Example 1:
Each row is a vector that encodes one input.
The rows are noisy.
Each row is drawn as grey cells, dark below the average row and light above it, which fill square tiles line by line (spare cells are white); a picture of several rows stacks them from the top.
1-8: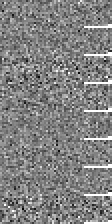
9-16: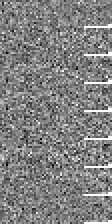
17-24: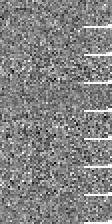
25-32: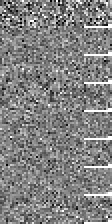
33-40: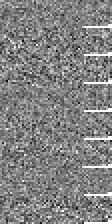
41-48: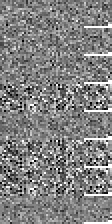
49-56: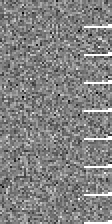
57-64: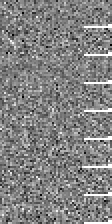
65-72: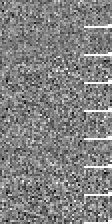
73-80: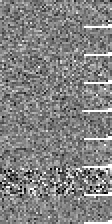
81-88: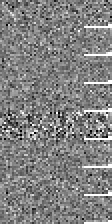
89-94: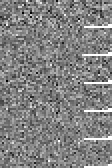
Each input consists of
a list of up to two points on an 11-point line.
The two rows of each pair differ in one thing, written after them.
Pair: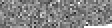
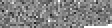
the place on the 11-point line in item 2 of the list
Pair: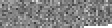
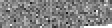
the place on the 11-point line in item 2 of the list
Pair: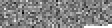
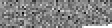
the place on the 11-point line in item 2 of the list
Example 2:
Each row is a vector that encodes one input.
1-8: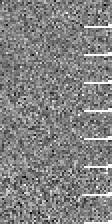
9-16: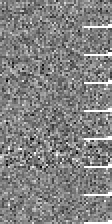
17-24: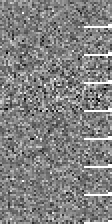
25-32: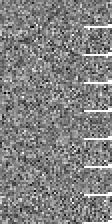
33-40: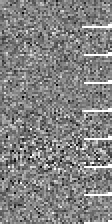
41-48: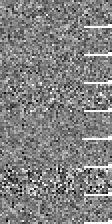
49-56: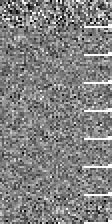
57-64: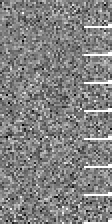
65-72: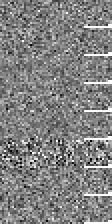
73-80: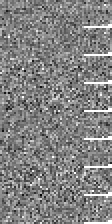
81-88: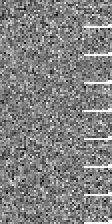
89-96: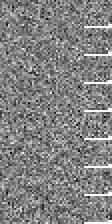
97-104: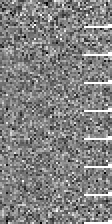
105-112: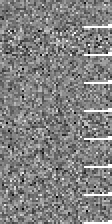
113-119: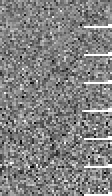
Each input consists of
a list of up to two points on a 9-point line.
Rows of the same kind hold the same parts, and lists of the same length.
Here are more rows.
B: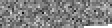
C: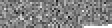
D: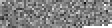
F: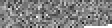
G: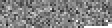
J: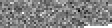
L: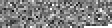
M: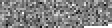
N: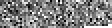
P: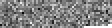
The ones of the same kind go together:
B, C, D, F, J, P
G, L, M
N

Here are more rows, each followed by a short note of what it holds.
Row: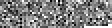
the empty list
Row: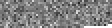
a list of two items
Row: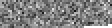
a list of two items
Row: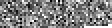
the empty list
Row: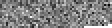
a list of one item
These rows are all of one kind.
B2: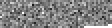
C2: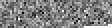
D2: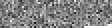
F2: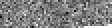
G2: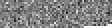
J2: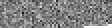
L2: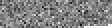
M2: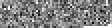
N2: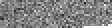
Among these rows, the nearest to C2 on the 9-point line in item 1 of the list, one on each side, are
F2 and J2.
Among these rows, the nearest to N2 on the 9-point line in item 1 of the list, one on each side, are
G2 and J2.
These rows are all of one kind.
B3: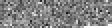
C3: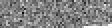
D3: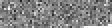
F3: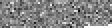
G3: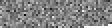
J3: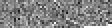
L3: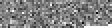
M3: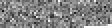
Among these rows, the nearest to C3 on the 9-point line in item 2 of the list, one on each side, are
B3 and F3.
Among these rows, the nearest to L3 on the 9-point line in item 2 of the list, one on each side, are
J3 and M3.
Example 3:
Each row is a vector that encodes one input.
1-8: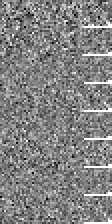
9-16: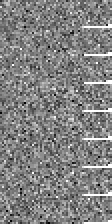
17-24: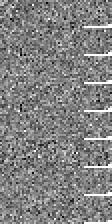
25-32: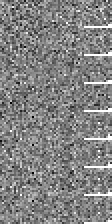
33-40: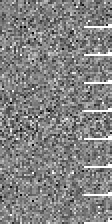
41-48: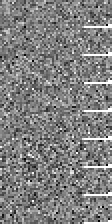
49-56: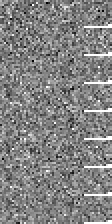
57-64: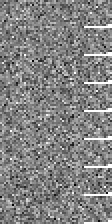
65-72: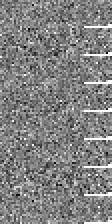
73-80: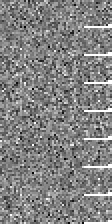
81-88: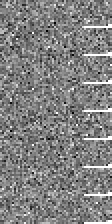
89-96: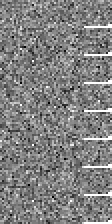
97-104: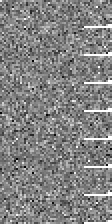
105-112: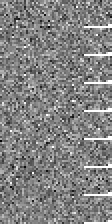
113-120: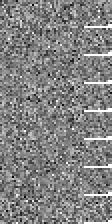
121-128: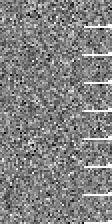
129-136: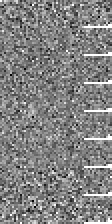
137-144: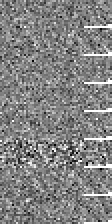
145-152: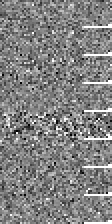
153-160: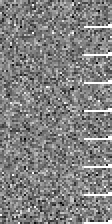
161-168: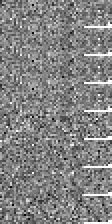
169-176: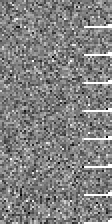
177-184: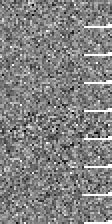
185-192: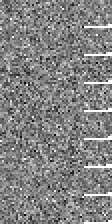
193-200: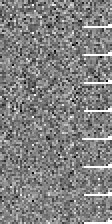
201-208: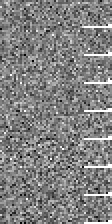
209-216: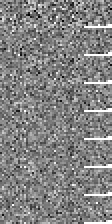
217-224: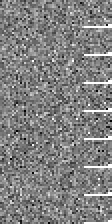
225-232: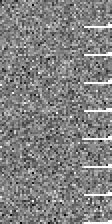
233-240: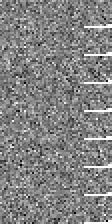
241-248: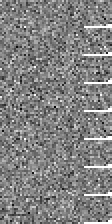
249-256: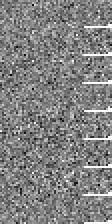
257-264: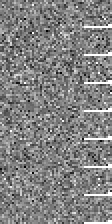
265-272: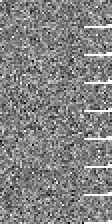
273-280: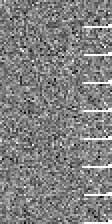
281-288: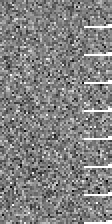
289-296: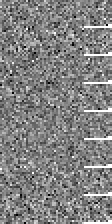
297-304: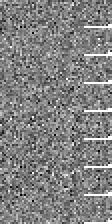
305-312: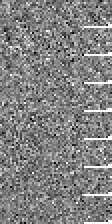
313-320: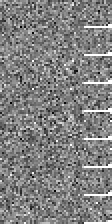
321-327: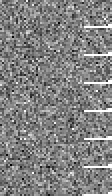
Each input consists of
a point on a 17-point line, together with either a point on a 19-point circle, or a fixed value.
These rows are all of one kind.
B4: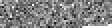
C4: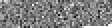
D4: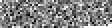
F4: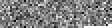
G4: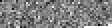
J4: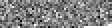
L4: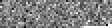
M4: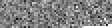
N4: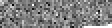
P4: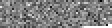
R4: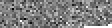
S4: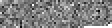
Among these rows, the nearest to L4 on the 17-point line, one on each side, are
G4 and M4.
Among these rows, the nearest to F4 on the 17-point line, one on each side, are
D4 and R4.
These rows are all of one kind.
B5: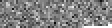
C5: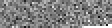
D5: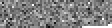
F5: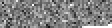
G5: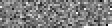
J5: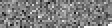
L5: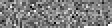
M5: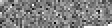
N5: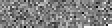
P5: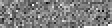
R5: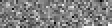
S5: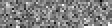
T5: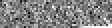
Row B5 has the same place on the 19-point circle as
D5 and R5.
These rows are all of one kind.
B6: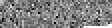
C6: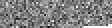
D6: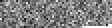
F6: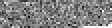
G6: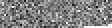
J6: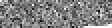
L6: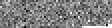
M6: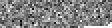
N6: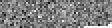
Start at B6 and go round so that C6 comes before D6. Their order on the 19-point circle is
B6, G6, J6, C6, F6, D6, L6, N6, M6.
